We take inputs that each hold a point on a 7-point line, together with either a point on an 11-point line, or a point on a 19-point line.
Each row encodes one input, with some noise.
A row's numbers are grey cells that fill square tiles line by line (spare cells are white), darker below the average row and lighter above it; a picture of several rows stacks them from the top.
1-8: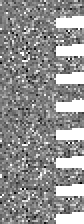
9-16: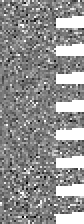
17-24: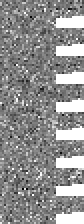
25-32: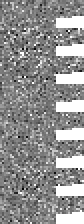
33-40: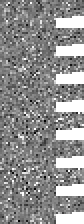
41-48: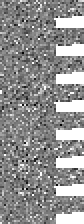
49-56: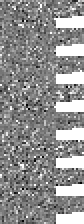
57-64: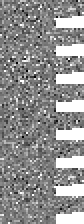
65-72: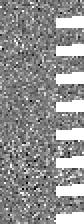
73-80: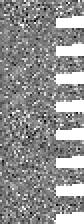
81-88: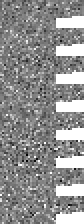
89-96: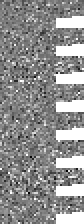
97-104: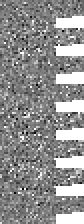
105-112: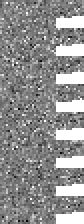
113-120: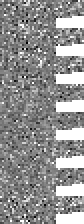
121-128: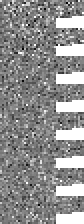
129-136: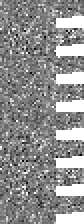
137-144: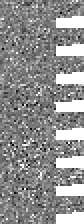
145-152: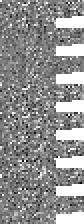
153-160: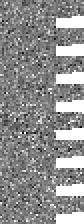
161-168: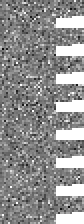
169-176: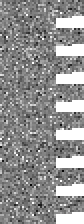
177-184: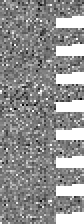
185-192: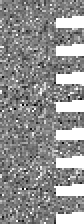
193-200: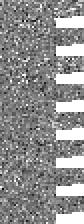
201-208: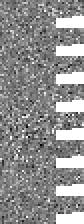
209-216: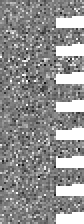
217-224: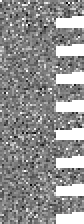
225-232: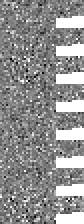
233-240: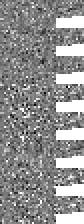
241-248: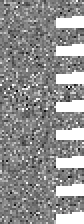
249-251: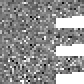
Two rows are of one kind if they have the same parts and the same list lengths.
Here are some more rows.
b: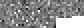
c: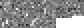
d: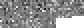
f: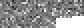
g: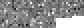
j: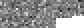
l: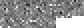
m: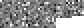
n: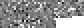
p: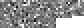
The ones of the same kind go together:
b, c, d, f, g, j, l
m, n, p

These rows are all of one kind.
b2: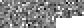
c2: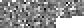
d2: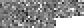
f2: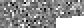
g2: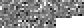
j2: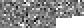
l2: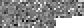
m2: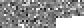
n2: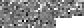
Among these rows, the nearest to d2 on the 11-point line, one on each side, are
l2 and m2.
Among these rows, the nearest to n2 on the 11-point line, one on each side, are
g2 and l2.
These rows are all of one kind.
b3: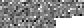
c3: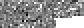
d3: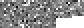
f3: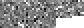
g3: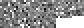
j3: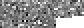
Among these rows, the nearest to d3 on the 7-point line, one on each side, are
f3 and j3.
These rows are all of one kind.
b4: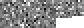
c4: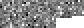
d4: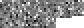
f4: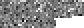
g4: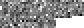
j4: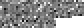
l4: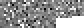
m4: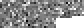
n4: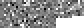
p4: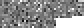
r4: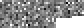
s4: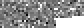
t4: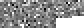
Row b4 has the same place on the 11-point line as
l4 and t4.
